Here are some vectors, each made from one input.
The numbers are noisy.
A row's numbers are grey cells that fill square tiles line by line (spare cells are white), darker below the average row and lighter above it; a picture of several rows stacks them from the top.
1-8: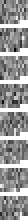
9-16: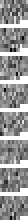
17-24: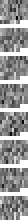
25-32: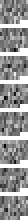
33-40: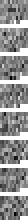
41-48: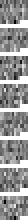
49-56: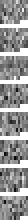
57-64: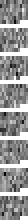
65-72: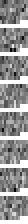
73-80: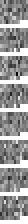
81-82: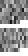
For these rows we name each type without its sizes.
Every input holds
a point on a line, together with either a point on a line, or a node of a tree.
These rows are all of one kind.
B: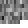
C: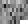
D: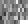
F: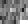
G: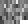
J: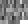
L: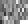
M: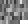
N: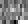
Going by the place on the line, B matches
C, L and M.
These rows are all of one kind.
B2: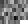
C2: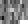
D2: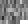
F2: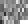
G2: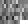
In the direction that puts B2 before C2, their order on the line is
B2, F2, D2, G2, C2.
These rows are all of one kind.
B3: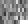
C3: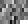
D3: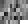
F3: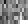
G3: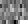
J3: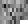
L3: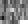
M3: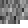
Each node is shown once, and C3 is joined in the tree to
J3 and M3.
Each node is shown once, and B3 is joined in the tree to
F3.
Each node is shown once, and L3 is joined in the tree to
G3 and M3.
